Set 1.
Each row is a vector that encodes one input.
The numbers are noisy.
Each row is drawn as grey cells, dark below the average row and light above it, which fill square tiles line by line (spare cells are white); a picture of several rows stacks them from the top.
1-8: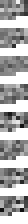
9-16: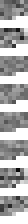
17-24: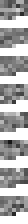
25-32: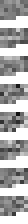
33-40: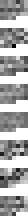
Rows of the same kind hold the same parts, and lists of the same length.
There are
2 kinds of row.
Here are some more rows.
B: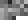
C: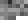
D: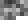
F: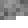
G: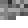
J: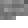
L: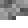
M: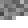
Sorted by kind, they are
B, C, G
D, F, J, L, M

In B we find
a fixed value.
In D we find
three true/false values.
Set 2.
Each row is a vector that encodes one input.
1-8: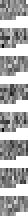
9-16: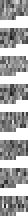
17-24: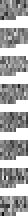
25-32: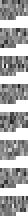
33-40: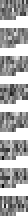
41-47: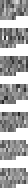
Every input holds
a node of a 10-node tree.
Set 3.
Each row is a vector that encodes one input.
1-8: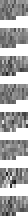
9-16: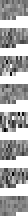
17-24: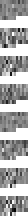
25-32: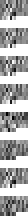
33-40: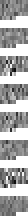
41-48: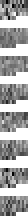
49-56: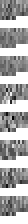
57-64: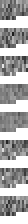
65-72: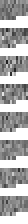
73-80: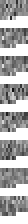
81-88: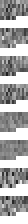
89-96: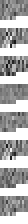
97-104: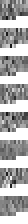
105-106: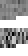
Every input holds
a node of an 8-node tree.
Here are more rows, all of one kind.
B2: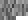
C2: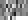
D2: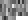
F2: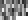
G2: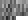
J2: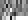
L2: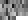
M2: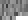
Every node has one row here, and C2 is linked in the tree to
J2 and M2.
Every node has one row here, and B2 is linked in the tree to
D2 and G2.
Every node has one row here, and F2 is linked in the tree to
L2.
